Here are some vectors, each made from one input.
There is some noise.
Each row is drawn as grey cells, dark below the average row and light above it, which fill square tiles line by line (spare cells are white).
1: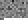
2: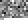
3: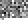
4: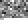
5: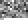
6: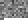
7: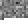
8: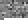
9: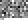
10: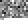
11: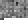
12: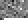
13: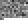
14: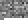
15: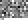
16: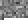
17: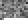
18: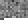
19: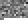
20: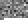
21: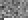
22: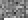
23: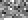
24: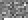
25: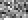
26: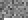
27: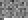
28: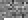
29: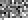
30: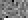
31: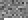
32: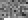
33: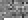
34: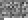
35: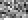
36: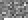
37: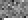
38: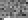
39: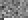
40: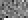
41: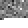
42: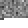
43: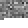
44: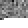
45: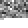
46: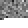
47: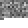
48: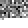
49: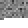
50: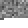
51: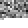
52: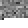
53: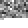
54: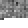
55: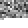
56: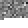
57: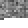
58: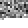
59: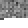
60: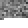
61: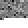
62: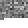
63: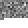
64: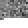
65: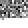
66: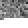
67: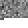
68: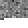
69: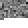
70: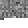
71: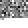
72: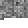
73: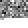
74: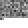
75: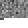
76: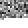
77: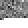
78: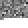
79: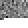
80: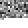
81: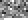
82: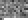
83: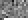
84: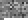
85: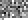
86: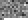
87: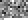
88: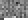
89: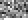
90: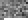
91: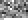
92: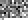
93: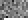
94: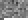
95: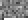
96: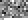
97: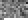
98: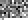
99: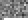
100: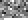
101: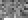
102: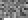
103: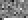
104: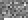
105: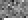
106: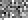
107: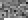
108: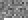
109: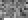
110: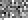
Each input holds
either a point on a 4-point line, a point on a 6-point line and a node of an 11-node tree, or a point on an 8-point line.
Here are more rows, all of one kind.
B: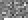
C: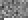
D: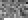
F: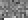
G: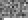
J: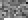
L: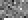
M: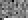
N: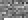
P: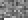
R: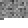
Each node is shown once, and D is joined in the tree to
J.
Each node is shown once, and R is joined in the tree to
B and C.
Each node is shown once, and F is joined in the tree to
P.
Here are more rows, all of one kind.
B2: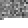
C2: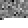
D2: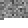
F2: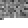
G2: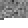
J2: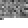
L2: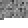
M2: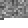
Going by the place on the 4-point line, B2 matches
G2 and L2.
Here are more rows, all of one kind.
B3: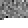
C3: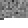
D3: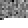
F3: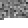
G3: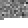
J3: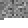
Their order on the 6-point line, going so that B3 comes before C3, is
D3, J3, F3, B3, C3, G3.
